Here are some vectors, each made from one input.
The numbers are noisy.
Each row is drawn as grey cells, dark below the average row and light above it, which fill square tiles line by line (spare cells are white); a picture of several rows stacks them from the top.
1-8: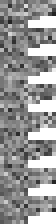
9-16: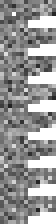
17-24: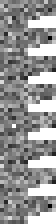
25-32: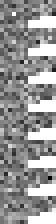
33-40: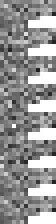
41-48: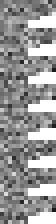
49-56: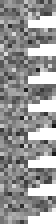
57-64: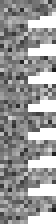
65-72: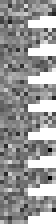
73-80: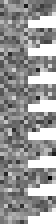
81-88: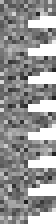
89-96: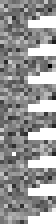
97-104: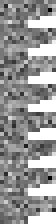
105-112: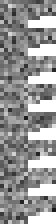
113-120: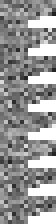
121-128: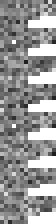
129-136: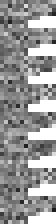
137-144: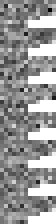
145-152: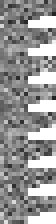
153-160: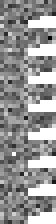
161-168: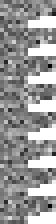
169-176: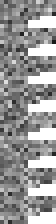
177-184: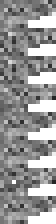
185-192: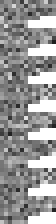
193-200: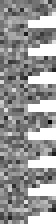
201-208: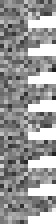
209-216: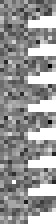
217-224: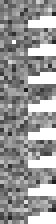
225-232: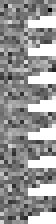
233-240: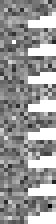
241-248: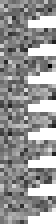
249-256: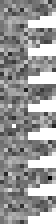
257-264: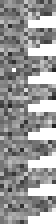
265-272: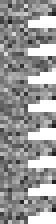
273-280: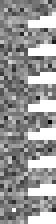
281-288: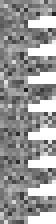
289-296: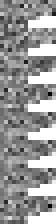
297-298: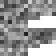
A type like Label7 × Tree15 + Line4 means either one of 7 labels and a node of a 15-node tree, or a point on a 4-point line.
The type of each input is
Label8 + Tree10.
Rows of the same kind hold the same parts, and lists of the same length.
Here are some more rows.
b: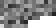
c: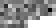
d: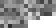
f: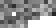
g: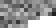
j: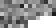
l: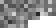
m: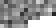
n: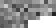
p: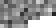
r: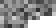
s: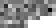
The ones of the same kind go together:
b, f, g, j, l, m, n, p
c, d, r, s

